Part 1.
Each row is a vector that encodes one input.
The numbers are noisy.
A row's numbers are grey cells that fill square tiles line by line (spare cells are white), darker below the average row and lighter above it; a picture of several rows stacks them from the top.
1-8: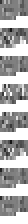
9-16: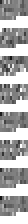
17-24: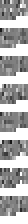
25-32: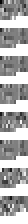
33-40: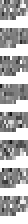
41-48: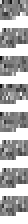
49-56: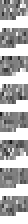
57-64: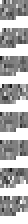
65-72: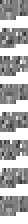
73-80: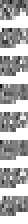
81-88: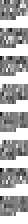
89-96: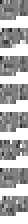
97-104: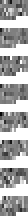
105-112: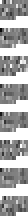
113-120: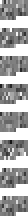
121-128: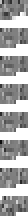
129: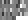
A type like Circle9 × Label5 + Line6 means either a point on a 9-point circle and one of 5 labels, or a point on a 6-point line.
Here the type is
Label6.
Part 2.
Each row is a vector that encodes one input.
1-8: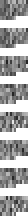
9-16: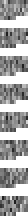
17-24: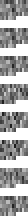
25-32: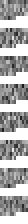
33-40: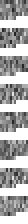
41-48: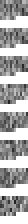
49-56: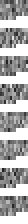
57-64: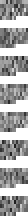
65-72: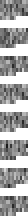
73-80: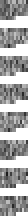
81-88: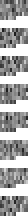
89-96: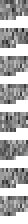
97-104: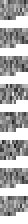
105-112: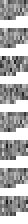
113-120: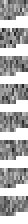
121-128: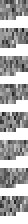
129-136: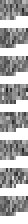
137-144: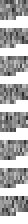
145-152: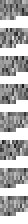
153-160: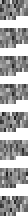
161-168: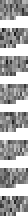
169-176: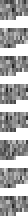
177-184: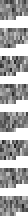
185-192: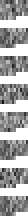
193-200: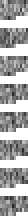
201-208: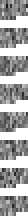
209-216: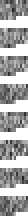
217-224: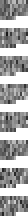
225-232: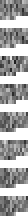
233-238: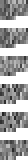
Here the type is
Label9.
